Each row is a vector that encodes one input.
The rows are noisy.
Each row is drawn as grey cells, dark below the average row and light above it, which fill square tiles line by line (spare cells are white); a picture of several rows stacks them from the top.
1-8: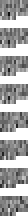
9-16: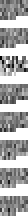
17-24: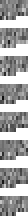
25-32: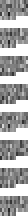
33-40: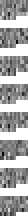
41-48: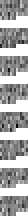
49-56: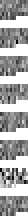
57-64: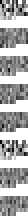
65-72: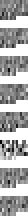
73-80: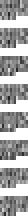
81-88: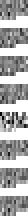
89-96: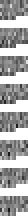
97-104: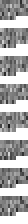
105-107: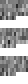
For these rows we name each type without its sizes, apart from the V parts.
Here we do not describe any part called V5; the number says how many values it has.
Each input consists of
a list of items, each a true/false value and a value of V5.
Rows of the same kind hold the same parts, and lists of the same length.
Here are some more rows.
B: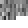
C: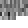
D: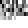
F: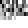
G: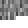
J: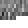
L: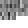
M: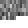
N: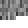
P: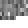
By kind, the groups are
B, C, L
D, F
G, J, M, N, P

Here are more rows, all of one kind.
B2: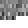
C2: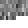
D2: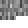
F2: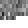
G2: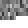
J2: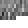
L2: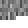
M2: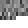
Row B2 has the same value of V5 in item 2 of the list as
D2 and G2.
